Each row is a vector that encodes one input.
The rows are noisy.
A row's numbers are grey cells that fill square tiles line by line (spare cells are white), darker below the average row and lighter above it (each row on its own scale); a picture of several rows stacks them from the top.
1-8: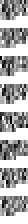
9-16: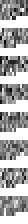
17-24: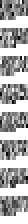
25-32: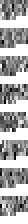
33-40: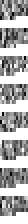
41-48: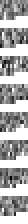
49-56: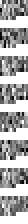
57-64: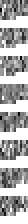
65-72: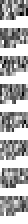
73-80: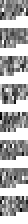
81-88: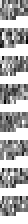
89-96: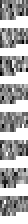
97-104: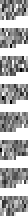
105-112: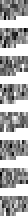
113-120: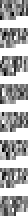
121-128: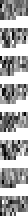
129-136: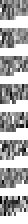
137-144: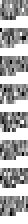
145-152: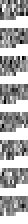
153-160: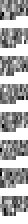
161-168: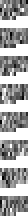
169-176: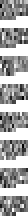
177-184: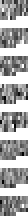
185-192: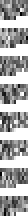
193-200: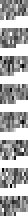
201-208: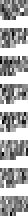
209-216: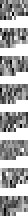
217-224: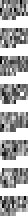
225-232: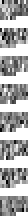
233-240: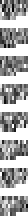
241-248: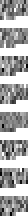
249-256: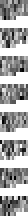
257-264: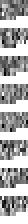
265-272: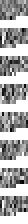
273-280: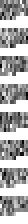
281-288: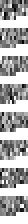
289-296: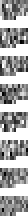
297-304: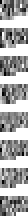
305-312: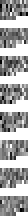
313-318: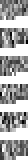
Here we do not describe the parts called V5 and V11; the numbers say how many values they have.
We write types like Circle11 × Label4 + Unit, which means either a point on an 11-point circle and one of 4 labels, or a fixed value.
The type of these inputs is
Circle6 × V11 + (Label8 + Tree12) × V5.
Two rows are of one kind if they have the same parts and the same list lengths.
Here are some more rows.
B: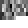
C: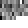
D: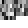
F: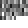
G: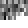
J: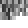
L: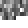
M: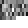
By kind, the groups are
B, C, F, L, M
D, G
J

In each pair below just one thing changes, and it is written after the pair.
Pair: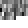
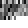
the value of V5
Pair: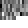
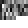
the node of the tree
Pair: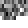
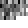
the node of the tree
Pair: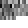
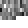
the node of the tree
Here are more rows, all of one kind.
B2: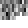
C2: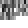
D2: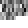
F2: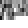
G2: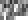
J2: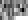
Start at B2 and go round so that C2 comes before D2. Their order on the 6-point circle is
B2, C2, F2, J2, D2, G2.
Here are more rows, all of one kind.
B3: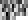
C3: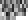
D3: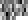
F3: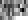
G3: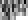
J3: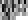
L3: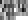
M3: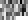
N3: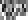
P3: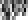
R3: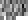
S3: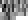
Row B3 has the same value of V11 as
C3, L3 and M3.
